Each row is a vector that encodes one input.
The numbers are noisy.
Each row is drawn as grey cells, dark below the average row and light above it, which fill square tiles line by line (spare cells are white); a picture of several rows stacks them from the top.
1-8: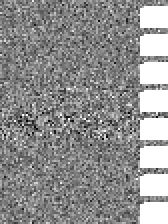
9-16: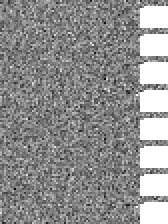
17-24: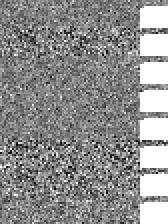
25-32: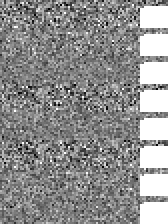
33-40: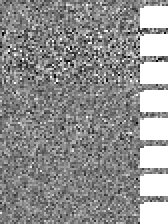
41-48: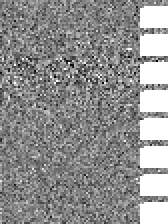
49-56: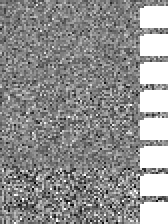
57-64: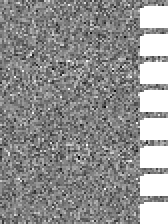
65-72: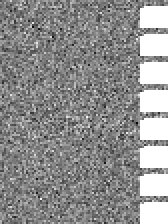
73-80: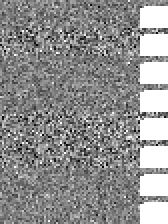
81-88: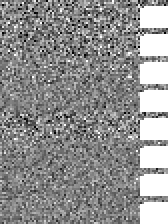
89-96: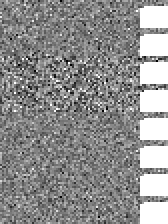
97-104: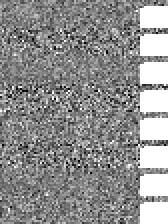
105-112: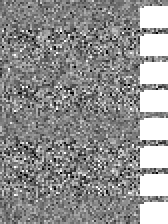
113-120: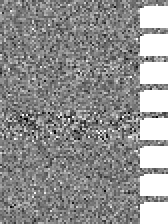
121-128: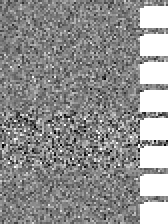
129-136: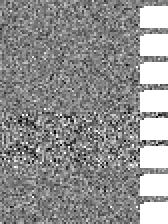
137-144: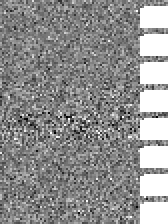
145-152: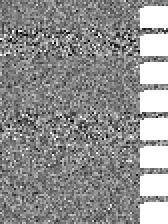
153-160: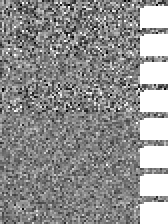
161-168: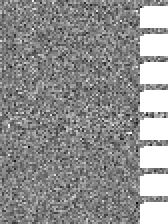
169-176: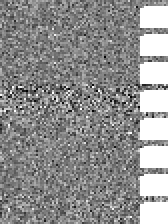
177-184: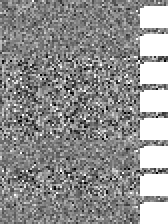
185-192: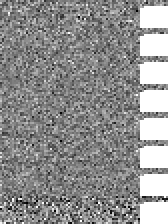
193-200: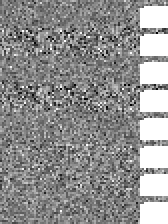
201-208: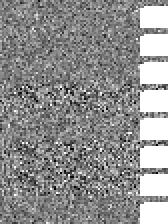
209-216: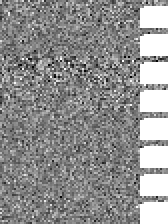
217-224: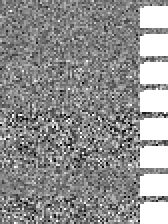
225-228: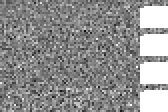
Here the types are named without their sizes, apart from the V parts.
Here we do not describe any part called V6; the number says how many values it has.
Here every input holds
either a true/false value and a value of V6, or a list of points on a line.
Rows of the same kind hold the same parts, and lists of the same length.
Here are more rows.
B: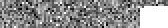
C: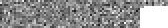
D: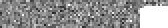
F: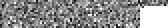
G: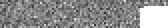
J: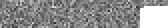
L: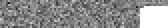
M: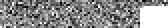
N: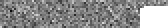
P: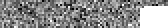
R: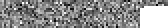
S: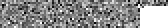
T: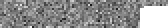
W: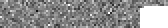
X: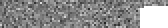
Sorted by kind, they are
B, F, P, R, S
C, D
G, J, L, T, W, X
M
N

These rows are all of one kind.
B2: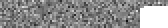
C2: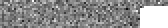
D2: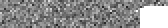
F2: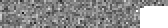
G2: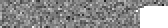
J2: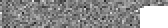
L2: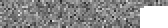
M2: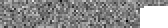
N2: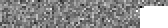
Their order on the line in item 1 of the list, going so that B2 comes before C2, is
D2, N2, F2, G2, J2, L2, B2, M2, C2.
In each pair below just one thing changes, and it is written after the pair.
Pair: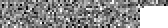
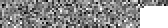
the value of V6
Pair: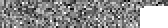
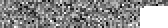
the value of V6
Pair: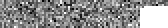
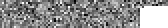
the value of V6
